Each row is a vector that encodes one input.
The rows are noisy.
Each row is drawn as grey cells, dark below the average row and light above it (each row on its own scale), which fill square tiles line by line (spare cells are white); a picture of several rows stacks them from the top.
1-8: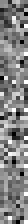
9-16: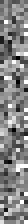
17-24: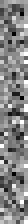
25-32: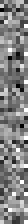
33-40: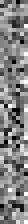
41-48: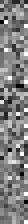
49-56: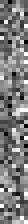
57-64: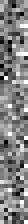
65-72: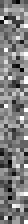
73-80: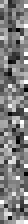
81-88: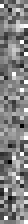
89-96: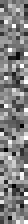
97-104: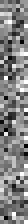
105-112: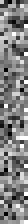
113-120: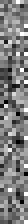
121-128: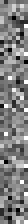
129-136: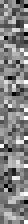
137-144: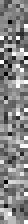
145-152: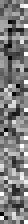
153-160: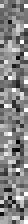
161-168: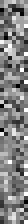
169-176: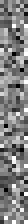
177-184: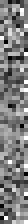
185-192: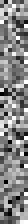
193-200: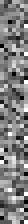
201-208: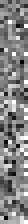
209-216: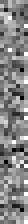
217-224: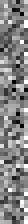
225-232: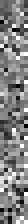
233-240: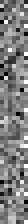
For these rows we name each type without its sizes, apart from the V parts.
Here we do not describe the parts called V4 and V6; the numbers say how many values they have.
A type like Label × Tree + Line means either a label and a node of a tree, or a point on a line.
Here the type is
(Bool × Bool × Bool × Bool + V6) × Line × (Line + V4).
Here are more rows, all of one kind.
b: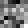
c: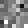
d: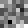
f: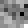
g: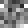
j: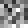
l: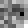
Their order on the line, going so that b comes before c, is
b, g, c, l, d, f, j.
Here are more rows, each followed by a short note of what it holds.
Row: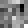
a point on a line, four true/false values and a value of V4
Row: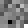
a point on each of two lines and a value of V6
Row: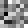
a point on each of two lines and a value of V6
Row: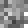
a point on a line, a value of V4 and a value of V6
